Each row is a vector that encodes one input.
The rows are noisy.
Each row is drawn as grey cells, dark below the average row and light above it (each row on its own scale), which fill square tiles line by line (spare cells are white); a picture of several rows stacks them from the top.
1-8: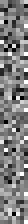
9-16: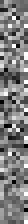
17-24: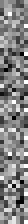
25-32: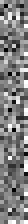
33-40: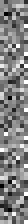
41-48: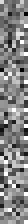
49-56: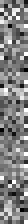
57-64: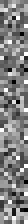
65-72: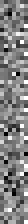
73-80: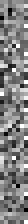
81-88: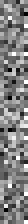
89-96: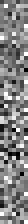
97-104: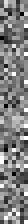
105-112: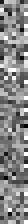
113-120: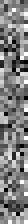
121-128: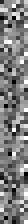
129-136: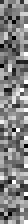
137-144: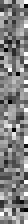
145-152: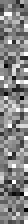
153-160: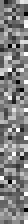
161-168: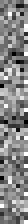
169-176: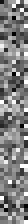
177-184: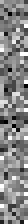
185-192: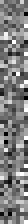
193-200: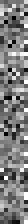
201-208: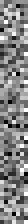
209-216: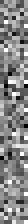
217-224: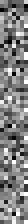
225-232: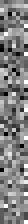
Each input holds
a node of a 9-node tree.
